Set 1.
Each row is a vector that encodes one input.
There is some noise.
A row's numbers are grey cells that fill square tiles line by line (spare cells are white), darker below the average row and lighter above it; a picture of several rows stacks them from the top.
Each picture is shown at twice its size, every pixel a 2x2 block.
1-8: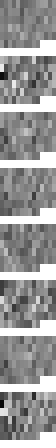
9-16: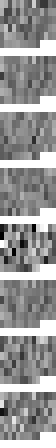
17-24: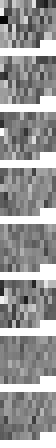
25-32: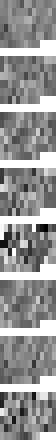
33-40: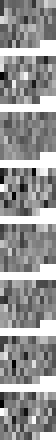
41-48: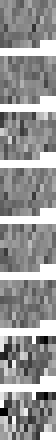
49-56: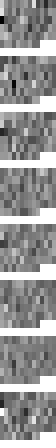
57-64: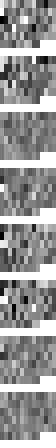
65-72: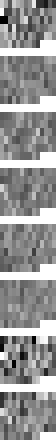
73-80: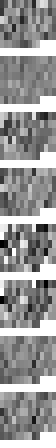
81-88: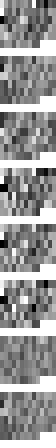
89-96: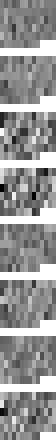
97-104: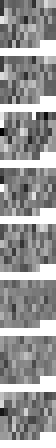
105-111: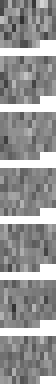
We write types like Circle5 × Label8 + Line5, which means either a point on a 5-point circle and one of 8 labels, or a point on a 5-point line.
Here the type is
Circle8.
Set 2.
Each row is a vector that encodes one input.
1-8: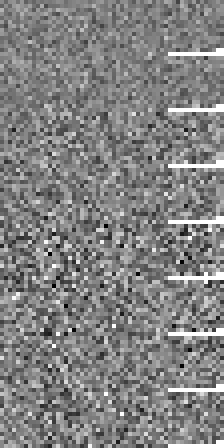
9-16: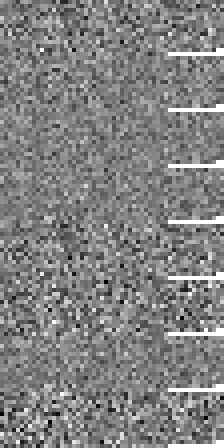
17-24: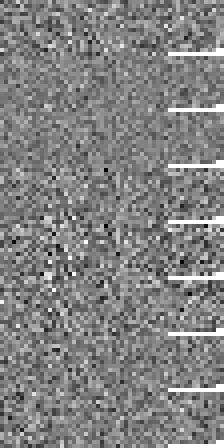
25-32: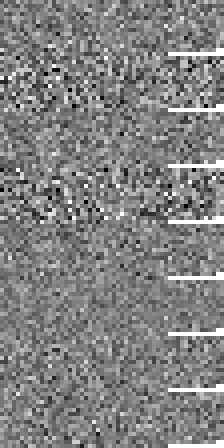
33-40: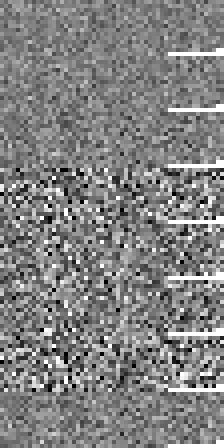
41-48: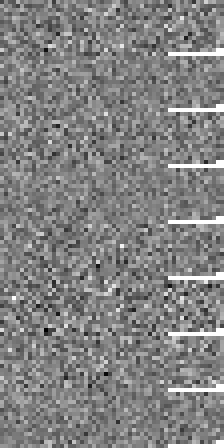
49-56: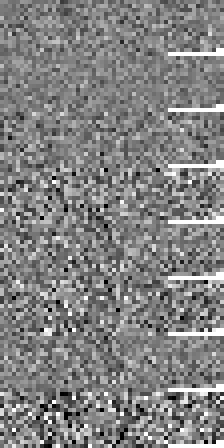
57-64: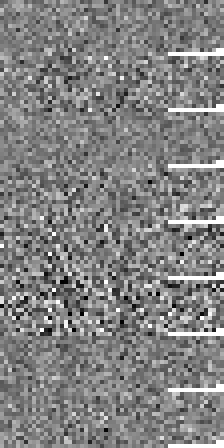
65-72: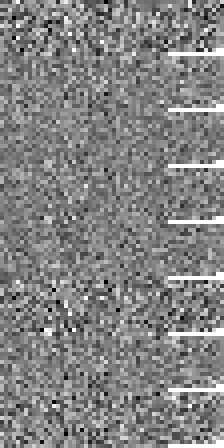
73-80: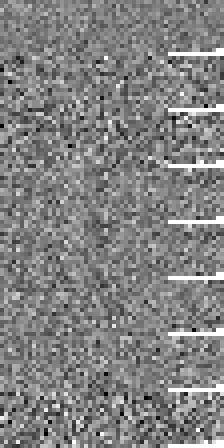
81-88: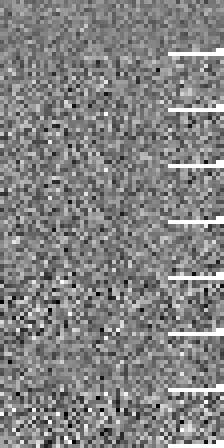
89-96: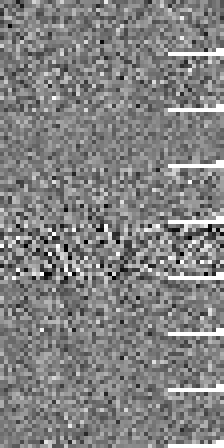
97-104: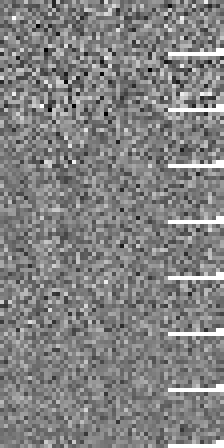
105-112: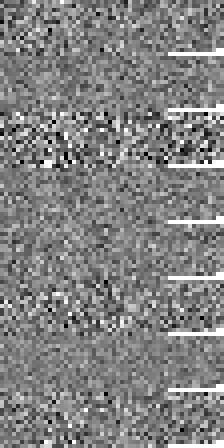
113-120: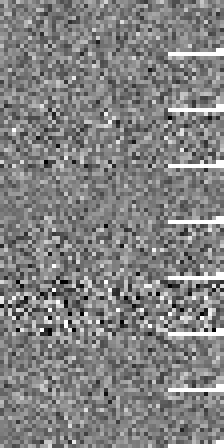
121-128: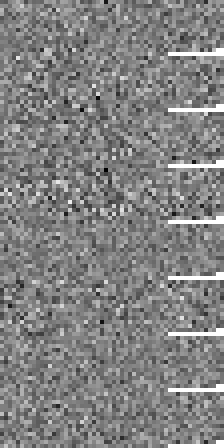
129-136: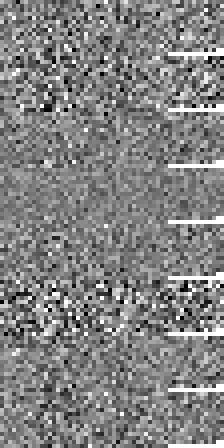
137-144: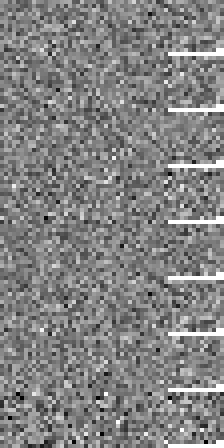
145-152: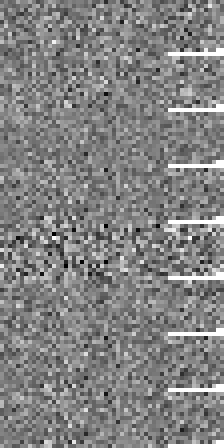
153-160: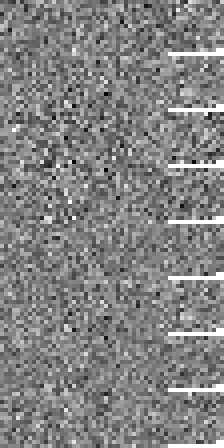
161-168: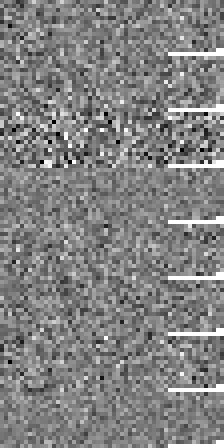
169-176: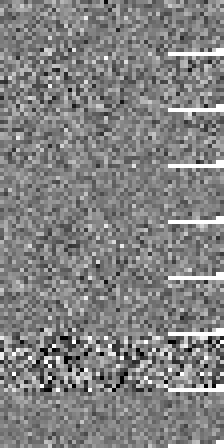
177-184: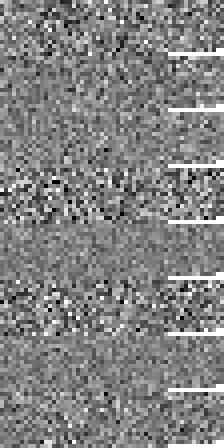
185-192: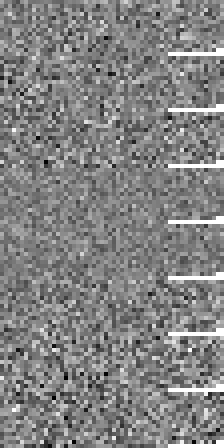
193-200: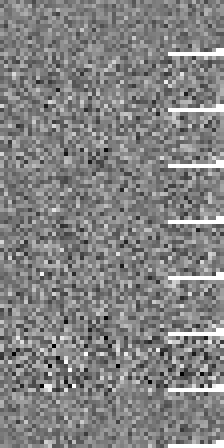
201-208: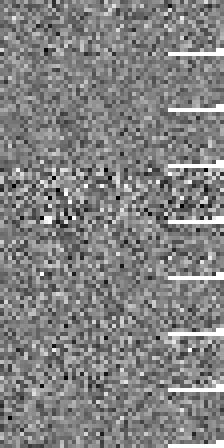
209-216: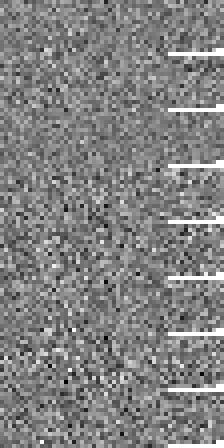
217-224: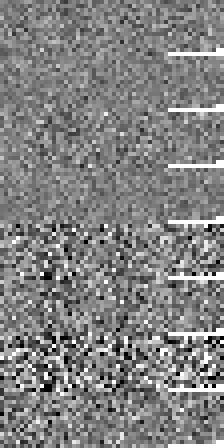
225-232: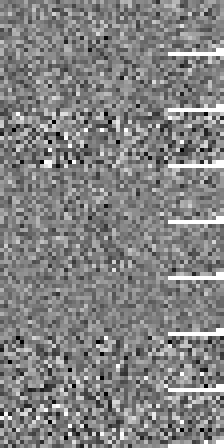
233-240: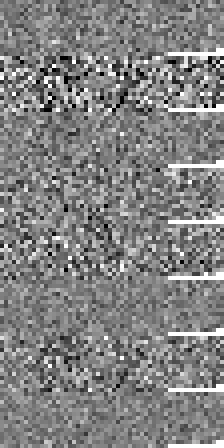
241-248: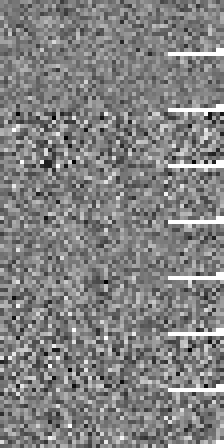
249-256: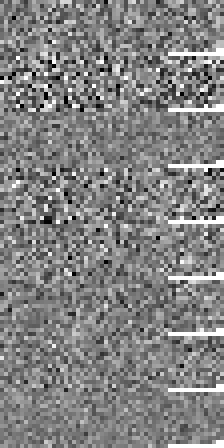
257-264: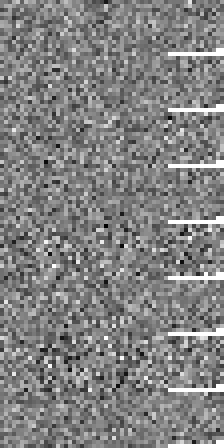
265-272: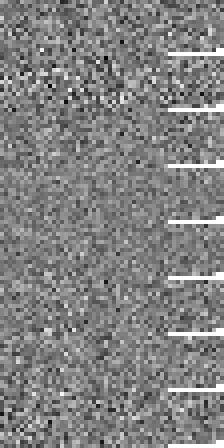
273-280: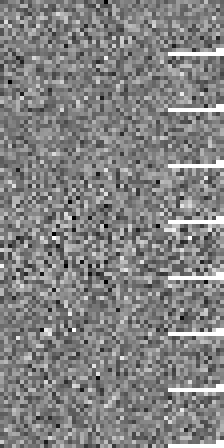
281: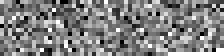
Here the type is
Label10.
